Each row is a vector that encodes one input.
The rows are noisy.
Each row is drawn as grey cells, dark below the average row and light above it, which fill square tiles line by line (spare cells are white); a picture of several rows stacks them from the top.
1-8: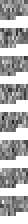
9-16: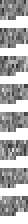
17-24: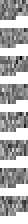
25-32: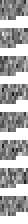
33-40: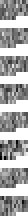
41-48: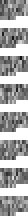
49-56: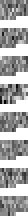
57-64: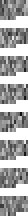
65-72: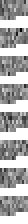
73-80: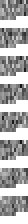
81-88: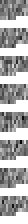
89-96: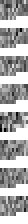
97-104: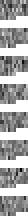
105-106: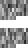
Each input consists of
either three true/false values, or a list of up to two points on a 7-point line.
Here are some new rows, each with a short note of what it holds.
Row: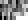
the empty list
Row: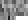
a list of two items
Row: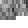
a list of one item
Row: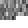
a list of one item
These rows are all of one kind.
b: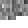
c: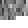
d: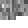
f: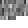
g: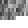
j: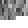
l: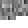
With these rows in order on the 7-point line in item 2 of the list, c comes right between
j and l.
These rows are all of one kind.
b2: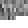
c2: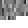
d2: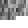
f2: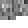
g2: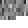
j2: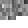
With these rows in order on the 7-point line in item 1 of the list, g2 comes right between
c2 and d2.
